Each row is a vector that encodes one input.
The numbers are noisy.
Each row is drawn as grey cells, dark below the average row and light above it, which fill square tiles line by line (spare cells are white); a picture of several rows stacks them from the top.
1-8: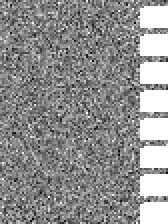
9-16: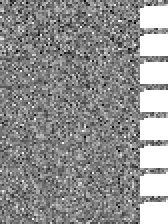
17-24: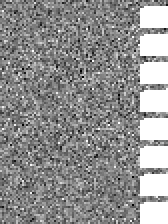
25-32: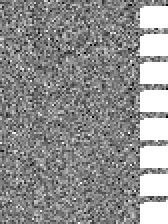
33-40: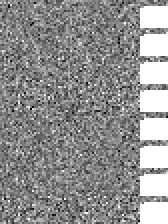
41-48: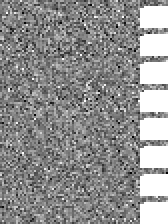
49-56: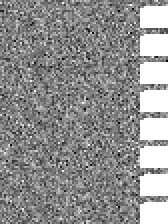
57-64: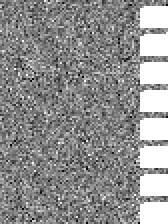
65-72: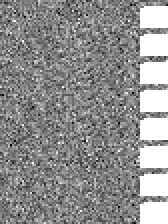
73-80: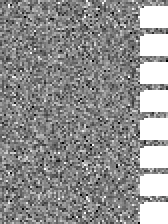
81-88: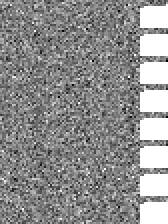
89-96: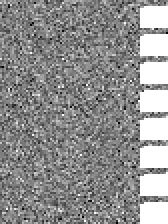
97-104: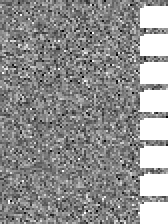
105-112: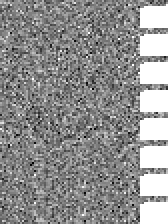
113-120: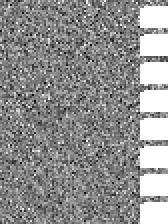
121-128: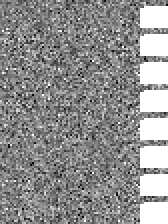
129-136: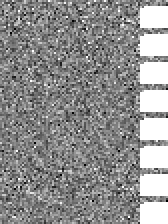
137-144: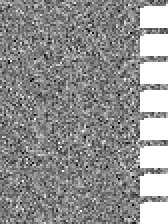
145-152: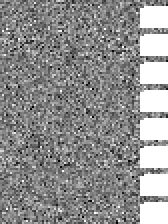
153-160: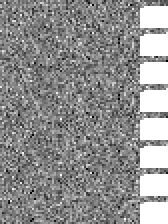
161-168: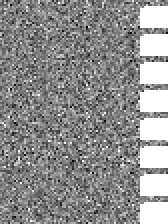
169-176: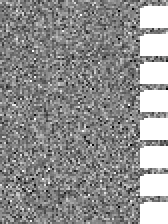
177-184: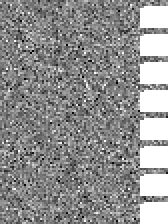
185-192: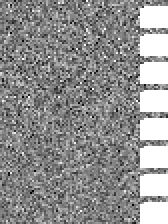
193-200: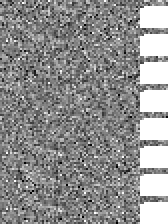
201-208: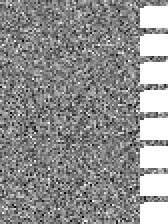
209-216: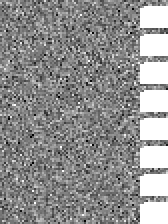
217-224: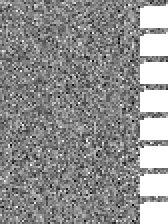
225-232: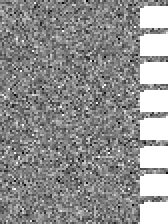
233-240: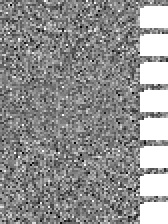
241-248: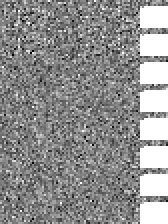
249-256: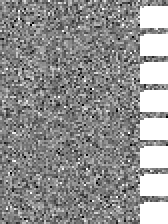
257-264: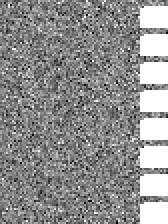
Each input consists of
one of 6 labels and a point on a 12-point line.
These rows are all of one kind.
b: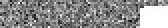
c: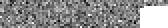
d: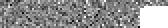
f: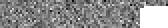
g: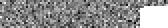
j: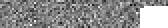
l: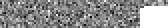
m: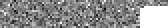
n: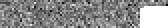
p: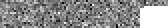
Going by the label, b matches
c, g and l.
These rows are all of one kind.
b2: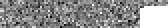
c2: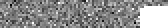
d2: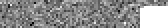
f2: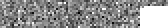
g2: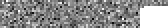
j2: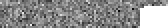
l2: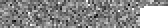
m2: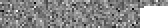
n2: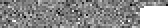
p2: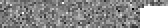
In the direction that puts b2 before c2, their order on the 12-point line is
g2, b2, l2, j2, p2, c2, f2, d2, m2, n2.
